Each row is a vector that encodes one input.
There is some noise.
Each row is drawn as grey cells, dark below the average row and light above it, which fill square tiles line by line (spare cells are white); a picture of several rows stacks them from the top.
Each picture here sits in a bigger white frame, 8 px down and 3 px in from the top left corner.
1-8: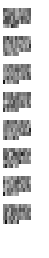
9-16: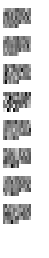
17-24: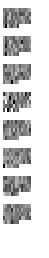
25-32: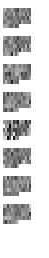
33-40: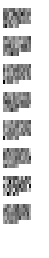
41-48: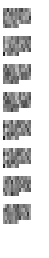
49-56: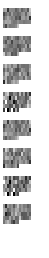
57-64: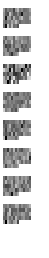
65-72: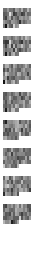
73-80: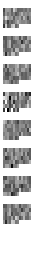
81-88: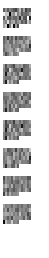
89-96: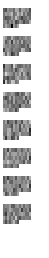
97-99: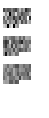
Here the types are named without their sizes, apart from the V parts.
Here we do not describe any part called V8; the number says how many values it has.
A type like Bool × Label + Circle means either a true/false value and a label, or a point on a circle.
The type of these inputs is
Bool × Label × V8.
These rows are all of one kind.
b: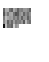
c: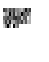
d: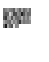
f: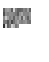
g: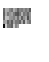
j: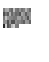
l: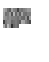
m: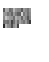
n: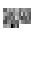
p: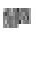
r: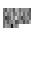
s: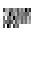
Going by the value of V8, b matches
d, g and r.
